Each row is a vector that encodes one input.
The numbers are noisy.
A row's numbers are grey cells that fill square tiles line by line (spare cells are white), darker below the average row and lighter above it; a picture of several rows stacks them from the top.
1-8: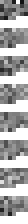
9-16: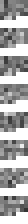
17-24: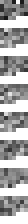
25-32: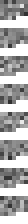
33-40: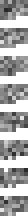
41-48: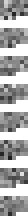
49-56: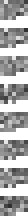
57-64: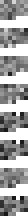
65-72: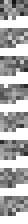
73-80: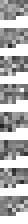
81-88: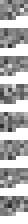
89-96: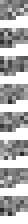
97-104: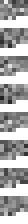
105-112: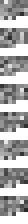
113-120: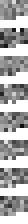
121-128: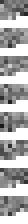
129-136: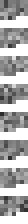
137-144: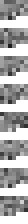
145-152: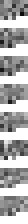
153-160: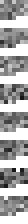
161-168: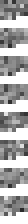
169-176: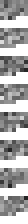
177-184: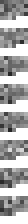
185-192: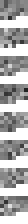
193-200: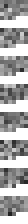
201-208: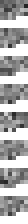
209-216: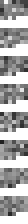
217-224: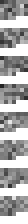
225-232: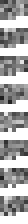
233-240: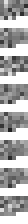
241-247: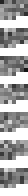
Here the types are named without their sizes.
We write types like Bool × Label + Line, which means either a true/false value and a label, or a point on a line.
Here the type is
Circle × Circle + List(Line).
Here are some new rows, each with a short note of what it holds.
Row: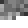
a point on each of two circles
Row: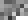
a list of three items
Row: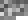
a list of one item
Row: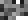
the empty list
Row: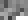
a list of one item
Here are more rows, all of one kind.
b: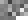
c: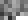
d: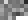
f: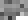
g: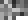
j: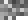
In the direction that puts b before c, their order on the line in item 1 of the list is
g, j, d, b, c, f.
